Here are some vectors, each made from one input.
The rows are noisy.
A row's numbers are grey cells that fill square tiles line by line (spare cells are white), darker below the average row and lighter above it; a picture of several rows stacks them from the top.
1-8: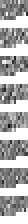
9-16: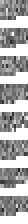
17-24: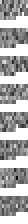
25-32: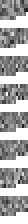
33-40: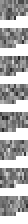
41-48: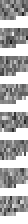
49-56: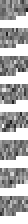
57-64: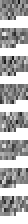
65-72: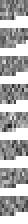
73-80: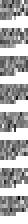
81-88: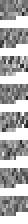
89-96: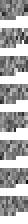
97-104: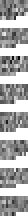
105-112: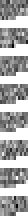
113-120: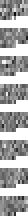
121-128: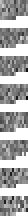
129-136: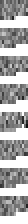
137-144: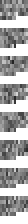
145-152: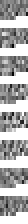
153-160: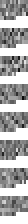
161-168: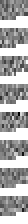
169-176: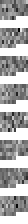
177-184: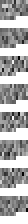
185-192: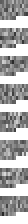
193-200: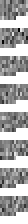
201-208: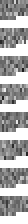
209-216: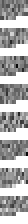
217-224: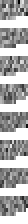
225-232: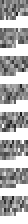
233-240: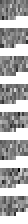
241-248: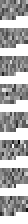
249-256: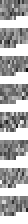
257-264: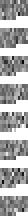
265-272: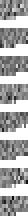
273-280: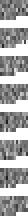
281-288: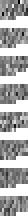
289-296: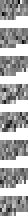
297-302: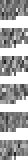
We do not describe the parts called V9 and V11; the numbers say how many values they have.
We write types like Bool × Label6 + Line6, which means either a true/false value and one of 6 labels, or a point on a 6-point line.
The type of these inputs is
Bool × Bool × Bool × V9 + (Circle8 + Unit) × V11.
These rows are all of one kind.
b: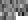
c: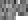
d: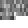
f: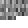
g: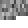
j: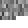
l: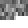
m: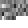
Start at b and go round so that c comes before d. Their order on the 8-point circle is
b, l, c, g, m, j, d, f.
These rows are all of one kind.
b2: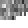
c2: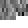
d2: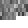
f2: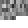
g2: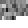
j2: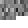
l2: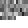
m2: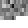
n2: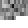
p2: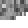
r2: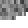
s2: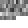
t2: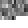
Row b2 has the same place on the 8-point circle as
g2, m2 and n2.
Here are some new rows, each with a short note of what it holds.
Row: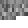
a value of V11
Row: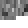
a point on an 8-point circle and a value of V11
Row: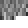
a value of V11
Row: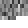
three true/false values and a value of V9
